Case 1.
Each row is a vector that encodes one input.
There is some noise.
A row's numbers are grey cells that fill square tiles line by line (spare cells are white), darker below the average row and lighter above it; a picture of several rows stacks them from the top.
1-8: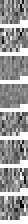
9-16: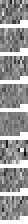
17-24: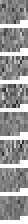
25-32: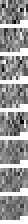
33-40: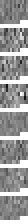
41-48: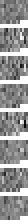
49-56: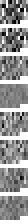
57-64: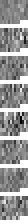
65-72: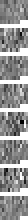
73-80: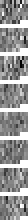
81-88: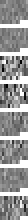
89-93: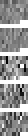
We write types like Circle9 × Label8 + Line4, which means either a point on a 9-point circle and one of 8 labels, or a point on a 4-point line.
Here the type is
Bool × Bool × Bool × Tree11.
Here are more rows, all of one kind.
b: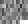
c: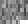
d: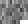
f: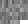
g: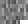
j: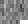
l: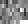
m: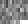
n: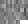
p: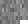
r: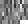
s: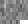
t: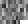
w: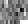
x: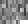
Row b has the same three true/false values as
j, n, r and s.
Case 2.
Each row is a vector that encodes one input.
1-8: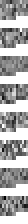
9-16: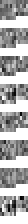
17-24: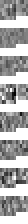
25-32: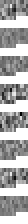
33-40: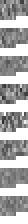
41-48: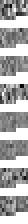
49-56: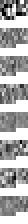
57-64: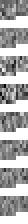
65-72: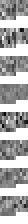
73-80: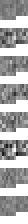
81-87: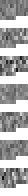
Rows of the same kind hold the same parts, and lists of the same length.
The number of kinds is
2.
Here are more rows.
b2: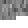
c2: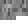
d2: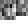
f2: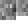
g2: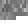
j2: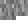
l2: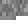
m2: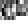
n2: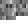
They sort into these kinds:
b2, f2, g2, m2
c2, d2, j2, l2, n2

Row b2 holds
a point on an 11-point circle.
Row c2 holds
a point on an 11-point circle and three true/false values.
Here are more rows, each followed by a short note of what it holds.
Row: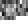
a point on an 11-point circle
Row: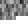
a point on an 11-point circle
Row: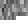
a point on an 11-point circle
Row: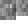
a point on an 11-point circle
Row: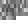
a point on an 11-point circle
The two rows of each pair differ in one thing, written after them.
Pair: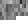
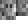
the place on the 11-point circle
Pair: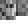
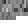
one of the three true/false values
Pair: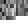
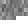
one of the three true/false values
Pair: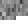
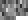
one of the three true/false values
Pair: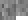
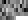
the place on the 11-point circle
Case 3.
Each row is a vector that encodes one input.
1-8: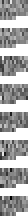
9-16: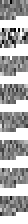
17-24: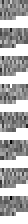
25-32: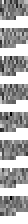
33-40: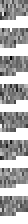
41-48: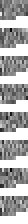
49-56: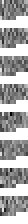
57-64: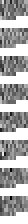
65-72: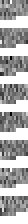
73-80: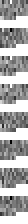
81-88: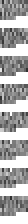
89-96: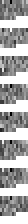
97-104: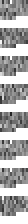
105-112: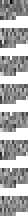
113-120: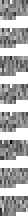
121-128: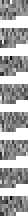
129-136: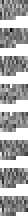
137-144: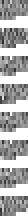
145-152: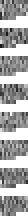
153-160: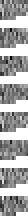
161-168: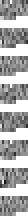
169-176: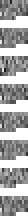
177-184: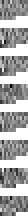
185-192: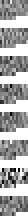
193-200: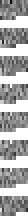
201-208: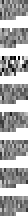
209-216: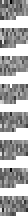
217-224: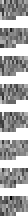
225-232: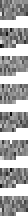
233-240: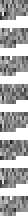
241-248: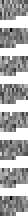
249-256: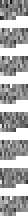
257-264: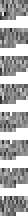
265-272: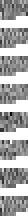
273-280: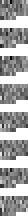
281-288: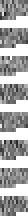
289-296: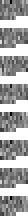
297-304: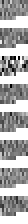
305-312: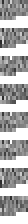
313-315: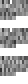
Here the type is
List2(Line13).
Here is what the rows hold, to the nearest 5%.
All of them are lists of up to two points on a 13-point line: a few are empty, 45% hold one and 55% two.
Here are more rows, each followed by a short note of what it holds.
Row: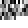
the empty list
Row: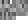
a list of one item
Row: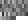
a list of two items
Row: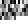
the empty list
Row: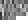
a list of one item
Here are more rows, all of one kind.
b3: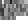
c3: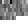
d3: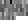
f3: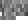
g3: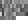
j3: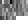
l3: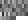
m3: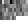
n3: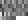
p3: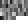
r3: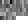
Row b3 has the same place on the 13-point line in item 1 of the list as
f3 and g3.
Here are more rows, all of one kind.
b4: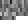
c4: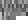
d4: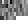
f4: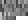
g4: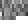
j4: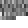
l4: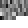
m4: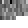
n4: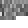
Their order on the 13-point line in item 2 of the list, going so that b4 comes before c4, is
n4, g4, l4, b4, j4, f4, c4, m4, d4.
